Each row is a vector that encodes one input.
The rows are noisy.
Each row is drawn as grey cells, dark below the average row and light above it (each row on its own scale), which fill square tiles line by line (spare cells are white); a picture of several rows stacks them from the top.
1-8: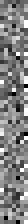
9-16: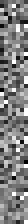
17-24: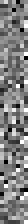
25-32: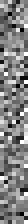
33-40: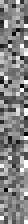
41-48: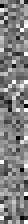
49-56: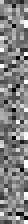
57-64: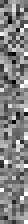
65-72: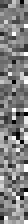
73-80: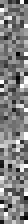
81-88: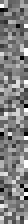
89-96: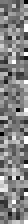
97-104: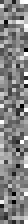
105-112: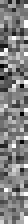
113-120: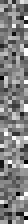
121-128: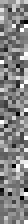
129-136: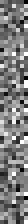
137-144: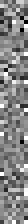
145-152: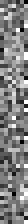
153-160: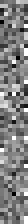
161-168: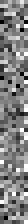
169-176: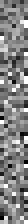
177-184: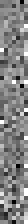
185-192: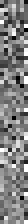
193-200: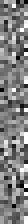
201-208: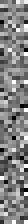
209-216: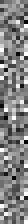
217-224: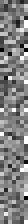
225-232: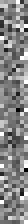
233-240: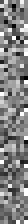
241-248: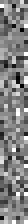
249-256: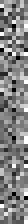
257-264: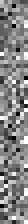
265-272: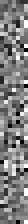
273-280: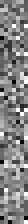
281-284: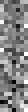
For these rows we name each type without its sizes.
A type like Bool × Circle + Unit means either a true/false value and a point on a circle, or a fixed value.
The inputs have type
Circle × (Circle + Label).
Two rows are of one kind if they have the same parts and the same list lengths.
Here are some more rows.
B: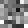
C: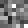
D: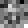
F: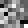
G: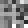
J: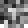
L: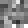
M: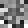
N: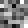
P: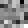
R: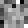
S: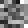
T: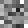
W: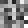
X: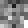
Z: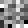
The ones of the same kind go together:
B, M, N, S, T, X
C, D, F, G, J, L, P, R, W, Z

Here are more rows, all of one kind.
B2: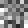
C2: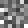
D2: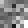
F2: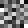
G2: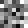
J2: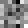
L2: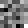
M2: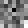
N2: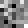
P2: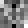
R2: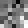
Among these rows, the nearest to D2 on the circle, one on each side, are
P2 and R2.
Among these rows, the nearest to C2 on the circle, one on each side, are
B2 and F2.
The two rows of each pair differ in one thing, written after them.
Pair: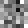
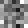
the place on the circle
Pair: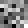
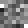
the label
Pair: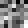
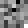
the label
